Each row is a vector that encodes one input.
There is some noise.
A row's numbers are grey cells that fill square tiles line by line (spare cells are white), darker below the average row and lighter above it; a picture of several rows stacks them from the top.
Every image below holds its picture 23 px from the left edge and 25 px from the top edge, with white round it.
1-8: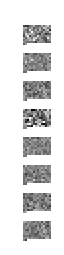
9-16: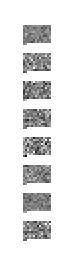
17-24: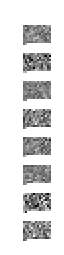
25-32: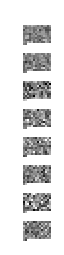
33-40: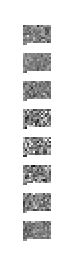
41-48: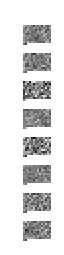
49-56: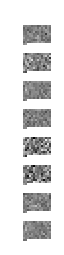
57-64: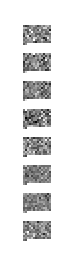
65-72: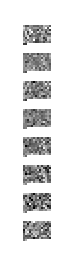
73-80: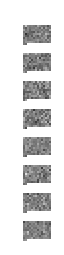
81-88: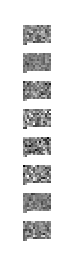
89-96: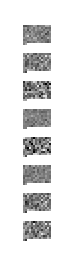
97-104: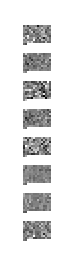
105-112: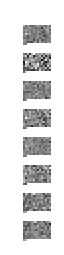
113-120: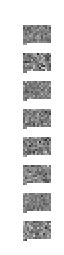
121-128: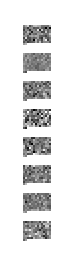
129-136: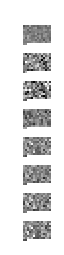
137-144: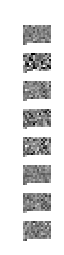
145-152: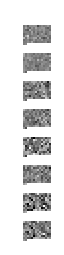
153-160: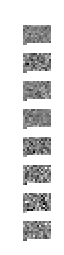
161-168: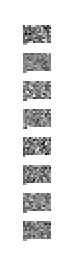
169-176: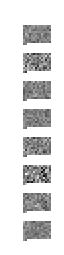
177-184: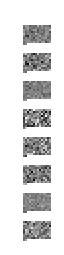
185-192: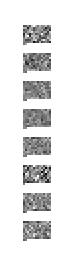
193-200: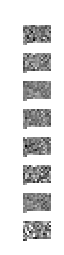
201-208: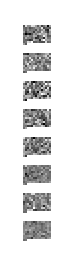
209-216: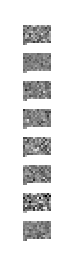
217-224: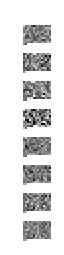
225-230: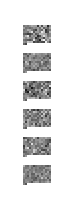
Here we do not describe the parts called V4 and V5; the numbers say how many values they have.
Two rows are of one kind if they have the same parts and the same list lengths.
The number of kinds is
3.
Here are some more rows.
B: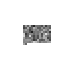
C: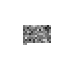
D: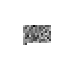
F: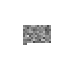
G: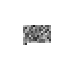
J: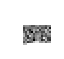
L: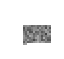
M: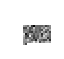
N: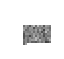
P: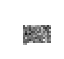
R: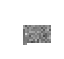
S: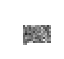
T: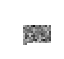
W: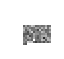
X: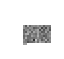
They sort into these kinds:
B, J, L, M, T
C, D, F, G, R, X
N, P, S, W

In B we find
a node of each of two 8-node trees.
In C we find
a point on a 9-point circle and a value of V4.
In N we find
a value of V5.
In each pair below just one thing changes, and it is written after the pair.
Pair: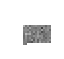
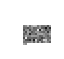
the value of V4
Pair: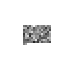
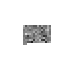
the value of V4
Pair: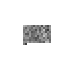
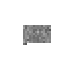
the value of V4
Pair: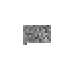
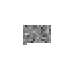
the value of V4
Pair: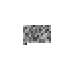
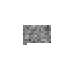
the place on the 9-point circle
